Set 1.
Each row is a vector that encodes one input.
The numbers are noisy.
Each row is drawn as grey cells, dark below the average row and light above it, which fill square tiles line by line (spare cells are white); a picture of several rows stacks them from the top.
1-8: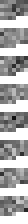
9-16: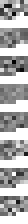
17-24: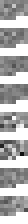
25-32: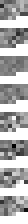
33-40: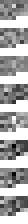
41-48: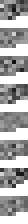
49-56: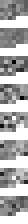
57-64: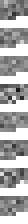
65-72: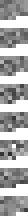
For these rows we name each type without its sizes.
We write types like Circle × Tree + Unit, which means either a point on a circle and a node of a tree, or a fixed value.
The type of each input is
List(Line).
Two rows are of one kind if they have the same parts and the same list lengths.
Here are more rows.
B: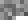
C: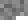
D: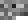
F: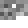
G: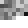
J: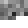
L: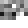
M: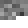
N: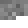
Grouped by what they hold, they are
B, C, F, G, M, N
D
J, L

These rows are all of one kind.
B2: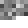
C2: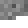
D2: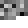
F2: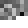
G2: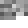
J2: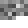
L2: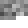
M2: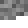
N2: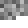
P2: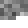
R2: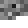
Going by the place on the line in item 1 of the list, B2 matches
C2 and D2.
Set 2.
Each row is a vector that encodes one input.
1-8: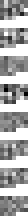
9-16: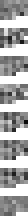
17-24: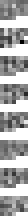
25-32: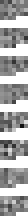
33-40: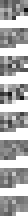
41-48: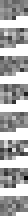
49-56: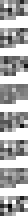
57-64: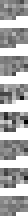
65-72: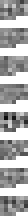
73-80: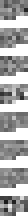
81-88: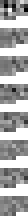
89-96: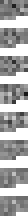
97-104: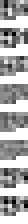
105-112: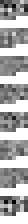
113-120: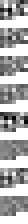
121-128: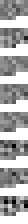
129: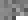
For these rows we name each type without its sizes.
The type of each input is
Bool × Bool × Bool + Line.
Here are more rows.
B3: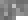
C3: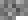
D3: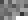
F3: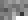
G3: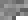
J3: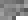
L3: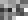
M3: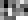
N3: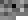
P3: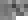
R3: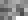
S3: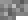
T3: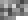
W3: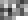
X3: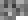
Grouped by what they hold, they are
B3, G3, J3, S3, T3, W3
C3, D3, F3, L3, M3, N3, P3, R3, X3

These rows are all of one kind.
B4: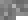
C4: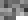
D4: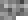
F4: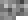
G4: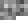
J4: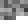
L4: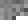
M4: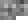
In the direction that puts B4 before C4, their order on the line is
G4, D4, F4, L4, M4, B4, C4, J4.
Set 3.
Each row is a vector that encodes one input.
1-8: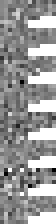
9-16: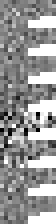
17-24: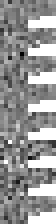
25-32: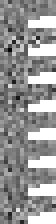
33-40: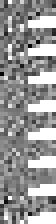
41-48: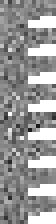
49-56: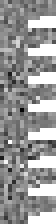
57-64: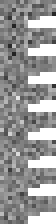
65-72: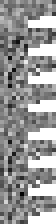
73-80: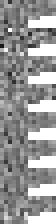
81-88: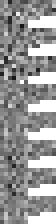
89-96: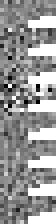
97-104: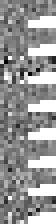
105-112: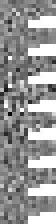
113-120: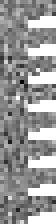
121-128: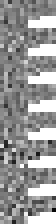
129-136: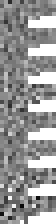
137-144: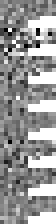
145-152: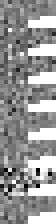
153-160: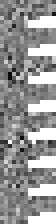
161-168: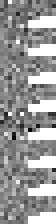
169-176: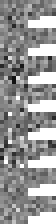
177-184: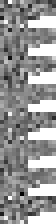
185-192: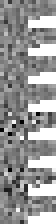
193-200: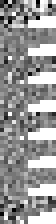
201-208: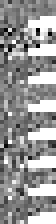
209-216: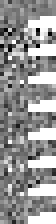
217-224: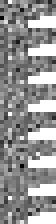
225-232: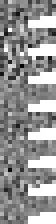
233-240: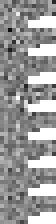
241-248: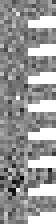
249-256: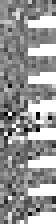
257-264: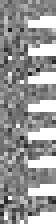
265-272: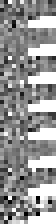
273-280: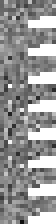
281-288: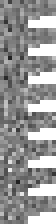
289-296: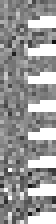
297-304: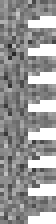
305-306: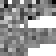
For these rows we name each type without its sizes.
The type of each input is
Bool × Label + Unit.
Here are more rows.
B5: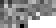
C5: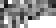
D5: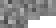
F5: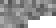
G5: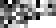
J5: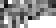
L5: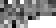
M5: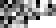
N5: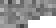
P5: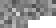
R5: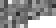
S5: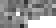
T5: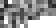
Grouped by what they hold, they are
B5, C5, D5, F5, J5, L5, N5, P5, R5, S5, T5
G5, M5

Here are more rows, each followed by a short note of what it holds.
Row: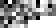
a fixed value
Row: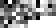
a fixed value
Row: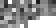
a label and a true/false value
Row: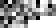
a fixed value
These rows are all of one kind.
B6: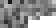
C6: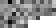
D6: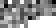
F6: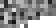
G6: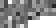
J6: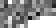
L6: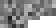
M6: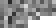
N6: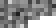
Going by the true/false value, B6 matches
C6, L6 and M6.
